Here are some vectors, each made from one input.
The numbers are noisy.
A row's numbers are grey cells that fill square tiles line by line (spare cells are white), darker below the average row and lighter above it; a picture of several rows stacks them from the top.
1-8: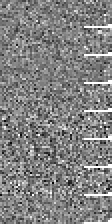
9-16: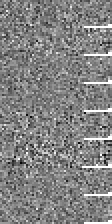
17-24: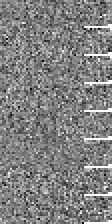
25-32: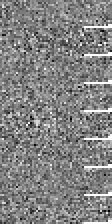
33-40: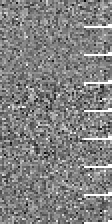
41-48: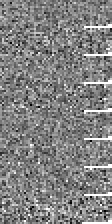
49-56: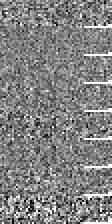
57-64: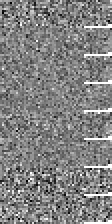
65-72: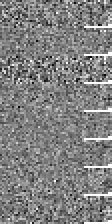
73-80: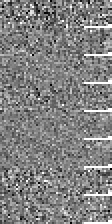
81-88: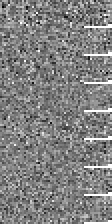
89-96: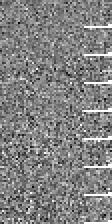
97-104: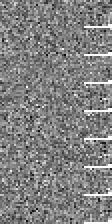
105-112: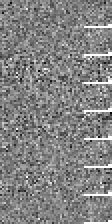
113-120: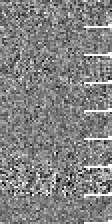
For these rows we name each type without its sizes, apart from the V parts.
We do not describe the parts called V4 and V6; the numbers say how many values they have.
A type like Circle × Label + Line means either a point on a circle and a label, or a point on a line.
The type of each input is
(Bool × V6 + Unit) × Line × V4.
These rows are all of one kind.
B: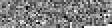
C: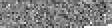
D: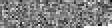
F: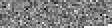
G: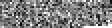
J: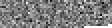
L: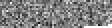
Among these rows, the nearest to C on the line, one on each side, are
D and F.
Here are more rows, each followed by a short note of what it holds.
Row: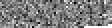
a point on a line and a value of V4
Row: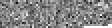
a point on a line, a true/false value, a value of V4 and a value of V6
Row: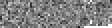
a point on a line and a value of V4
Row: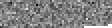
a point on a line, a true/false value, a value of V4 and a value of V6
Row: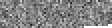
a point on a line, a true/false value, a value of V4 and a value of V6
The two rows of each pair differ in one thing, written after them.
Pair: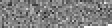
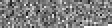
the value of V4
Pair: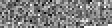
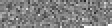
the true/false value
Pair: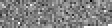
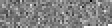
the value of V6
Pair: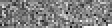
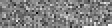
the true/false value
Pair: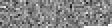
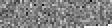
the place on the line
